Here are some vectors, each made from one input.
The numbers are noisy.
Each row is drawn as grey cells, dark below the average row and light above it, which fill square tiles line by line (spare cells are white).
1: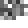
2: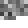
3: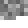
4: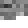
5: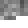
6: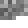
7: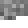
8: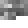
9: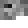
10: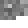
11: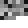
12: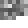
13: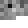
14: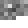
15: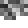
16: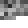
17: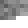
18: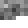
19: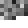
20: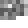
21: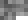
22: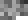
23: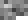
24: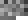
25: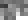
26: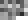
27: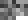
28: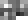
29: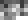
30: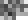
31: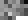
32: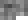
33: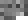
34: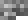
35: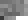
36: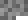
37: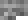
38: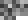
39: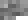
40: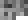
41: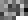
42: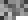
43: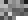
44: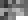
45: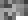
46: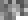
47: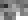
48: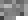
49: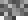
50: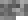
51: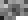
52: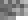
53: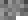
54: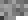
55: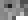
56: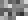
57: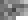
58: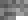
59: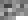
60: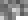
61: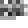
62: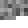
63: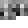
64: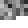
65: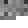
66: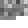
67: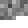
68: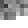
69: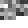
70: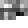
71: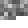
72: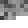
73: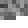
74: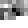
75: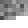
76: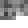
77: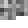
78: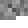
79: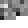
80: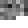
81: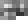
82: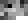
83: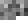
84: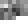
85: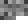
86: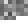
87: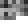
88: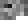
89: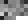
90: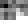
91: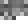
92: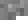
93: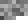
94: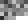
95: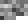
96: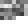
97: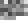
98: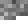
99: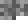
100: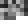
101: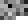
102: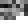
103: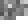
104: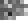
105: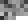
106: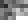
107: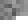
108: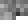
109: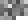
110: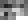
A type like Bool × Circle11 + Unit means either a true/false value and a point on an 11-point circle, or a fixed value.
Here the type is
Label8 × Tree8 × (Tree8 + Unit).
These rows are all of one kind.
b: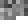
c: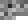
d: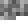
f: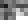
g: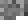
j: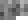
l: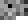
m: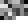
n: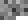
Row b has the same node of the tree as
d and g.
